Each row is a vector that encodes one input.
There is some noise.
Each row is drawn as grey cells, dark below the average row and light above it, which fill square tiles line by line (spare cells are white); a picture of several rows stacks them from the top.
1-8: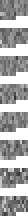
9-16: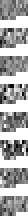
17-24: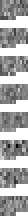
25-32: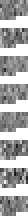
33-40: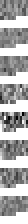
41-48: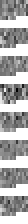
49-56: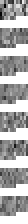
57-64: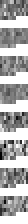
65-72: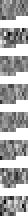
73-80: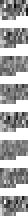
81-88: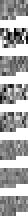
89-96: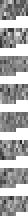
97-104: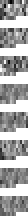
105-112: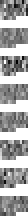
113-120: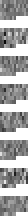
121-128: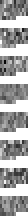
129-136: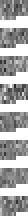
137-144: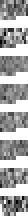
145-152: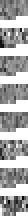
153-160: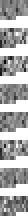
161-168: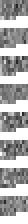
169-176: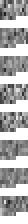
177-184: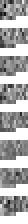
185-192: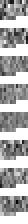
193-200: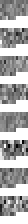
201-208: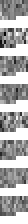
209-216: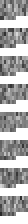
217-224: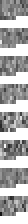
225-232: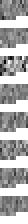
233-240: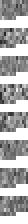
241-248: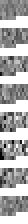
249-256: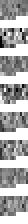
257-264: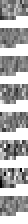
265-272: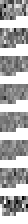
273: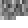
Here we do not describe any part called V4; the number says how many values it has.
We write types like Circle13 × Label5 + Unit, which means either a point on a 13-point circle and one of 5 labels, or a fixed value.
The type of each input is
Bool × Line8 + (Line5 + Line9) × V4.
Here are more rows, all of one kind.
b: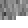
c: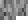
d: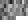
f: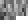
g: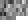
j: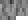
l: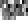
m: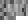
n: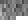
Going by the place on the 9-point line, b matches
c, l and m.
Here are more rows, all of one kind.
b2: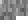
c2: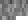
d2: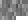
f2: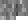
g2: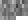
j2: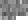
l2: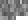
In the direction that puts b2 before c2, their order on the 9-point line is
b2, j2, l2, g2, d2, c2, f2.
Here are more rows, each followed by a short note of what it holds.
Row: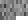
a point on a 5-point line and a value of V4
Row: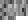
a point on a 9-point line and a value of V4
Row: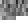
a point on a 5-point line and a value of V4
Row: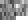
a point on a 5-point line and a value of V4
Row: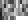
a point on an 8-point line and a true/false value
